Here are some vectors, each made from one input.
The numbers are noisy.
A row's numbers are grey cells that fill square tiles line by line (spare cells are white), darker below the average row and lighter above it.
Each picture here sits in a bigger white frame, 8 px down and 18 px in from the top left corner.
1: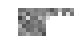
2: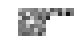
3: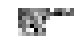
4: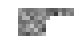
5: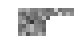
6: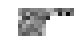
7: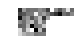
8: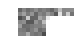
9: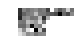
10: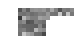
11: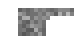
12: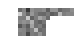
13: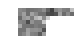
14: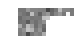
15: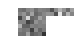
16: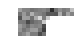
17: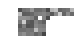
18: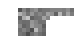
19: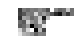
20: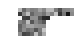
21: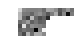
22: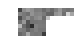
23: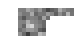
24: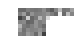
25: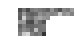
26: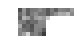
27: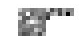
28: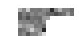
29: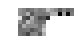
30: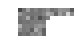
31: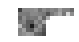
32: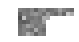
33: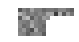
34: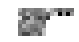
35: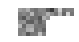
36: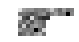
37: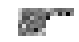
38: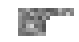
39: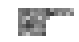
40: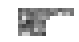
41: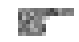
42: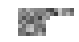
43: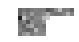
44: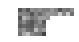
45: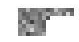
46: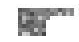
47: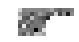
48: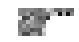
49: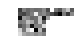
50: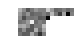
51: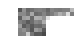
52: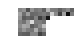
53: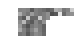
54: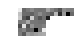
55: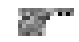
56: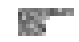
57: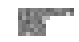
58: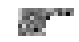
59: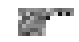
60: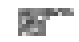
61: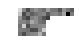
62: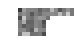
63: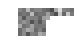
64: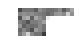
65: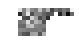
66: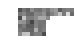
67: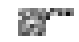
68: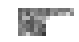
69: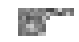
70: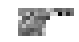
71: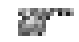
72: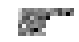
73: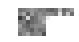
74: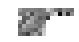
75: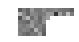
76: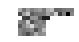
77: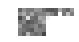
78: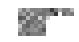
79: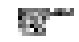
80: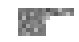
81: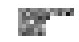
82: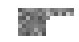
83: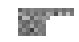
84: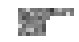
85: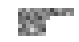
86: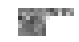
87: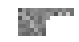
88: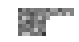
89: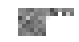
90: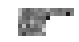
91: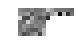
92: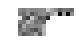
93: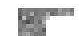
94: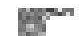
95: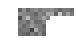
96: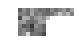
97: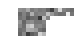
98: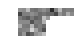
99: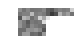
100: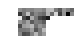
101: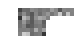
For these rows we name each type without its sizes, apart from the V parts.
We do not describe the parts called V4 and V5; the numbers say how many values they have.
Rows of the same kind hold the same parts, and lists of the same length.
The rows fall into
3 kinds.
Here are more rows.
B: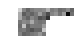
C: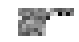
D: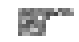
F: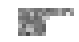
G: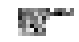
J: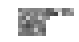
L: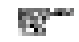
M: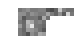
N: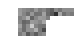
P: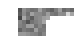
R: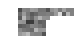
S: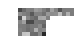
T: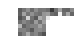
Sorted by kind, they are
B, C
D, F, J, M, N, P, R, S, T
G, L

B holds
a point on each of two lines.
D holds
a true/false value, a value of V4 and a value of V5.
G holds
a fixed value.
